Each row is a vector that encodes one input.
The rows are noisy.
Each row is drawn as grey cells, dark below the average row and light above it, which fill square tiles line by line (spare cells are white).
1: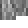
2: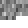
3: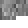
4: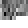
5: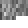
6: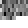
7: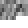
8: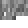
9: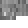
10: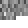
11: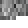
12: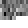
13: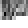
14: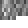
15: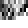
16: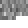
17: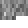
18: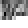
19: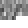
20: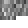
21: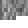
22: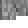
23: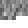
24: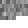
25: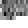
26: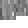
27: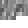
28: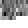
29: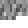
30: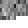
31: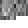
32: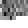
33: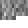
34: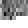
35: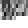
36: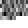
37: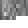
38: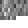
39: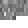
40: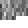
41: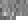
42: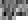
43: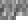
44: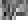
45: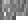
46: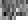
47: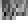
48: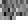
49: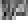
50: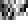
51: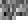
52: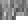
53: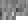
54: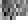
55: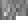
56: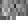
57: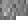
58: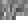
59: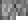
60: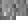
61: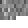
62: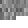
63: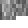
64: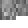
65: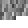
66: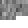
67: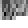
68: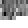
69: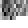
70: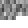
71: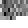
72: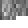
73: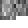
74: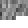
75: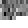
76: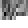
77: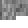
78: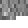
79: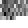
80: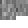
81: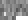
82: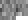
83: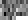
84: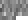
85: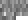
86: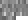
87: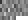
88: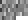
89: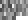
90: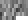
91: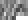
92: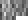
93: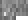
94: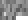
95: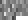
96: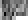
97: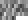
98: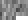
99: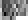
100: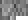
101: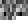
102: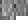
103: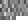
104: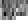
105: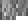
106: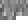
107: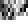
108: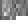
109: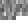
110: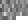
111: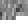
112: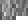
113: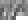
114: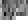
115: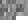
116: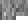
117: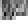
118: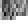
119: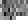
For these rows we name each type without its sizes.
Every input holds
a list of items, each a point on a line and a true/false value.
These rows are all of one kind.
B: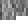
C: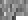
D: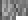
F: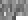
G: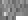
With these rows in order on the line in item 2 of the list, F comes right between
B and C.
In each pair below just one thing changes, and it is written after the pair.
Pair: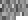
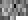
the place on the line in item 2 of the list
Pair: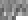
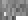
the place on the line in item 2 of the list
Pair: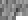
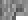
the true/false value in item 1 of the list
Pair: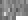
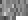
the place on the line in item 1 of the list
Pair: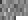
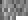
the place on the line in item 1 of the list
